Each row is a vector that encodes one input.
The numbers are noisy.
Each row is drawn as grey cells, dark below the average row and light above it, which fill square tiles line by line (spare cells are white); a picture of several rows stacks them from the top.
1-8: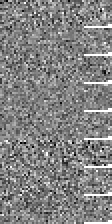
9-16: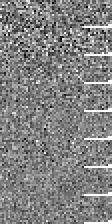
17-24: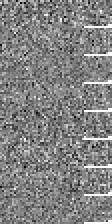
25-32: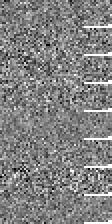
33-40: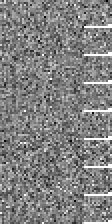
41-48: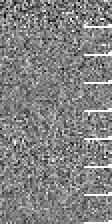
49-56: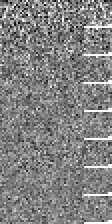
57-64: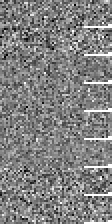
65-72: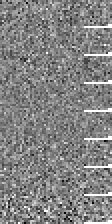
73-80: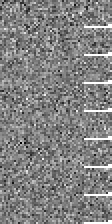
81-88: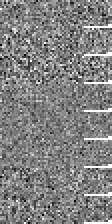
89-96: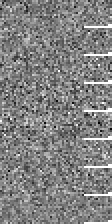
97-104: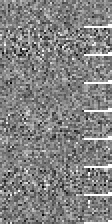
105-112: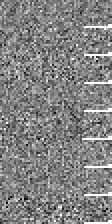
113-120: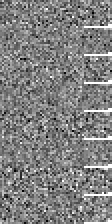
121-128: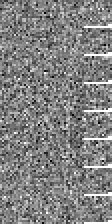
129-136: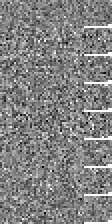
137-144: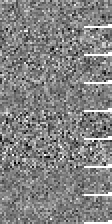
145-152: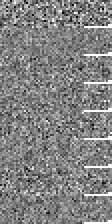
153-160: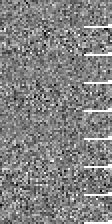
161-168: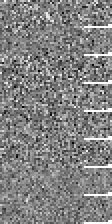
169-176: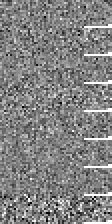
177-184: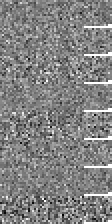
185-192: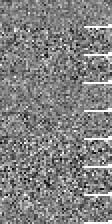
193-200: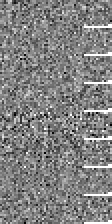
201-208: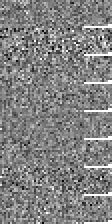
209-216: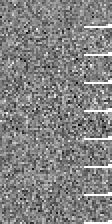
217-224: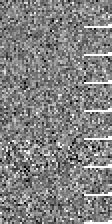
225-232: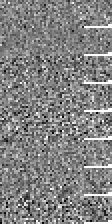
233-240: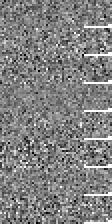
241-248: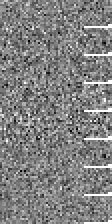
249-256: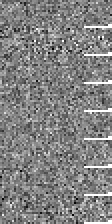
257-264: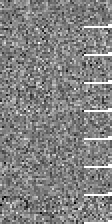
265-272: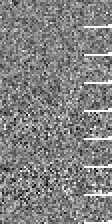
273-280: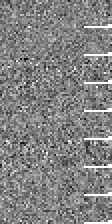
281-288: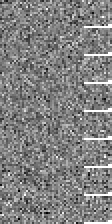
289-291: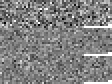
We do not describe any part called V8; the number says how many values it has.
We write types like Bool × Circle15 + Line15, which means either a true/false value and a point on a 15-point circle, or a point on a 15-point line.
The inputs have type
Bool × (Line9 + (Tree9 + Tree10) × Tree10) × V8.
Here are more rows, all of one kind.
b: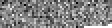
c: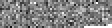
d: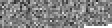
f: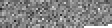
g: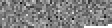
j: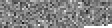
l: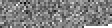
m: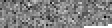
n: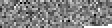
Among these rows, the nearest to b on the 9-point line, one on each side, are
d and l.
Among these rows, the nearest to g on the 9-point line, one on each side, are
l and n.
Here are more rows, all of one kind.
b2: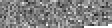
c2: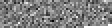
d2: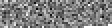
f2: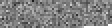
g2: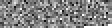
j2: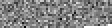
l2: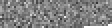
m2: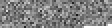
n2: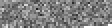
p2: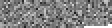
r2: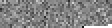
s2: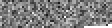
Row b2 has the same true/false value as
g2 and r2.
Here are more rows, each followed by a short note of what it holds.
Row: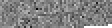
a node of each of two 10-node trees, a true/false value and a value of V8
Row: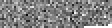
a node of each of two 10-node trees, a true/false value and a value of V8
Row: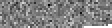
a node of a 9-node tree, a node of a 10-node tree, a true/false value and a value of V8
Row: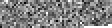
a point on a 9-point line, a true/false value and a value of V8
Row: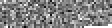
a node of each of two 10-node trees, a true/false value and a value of V8
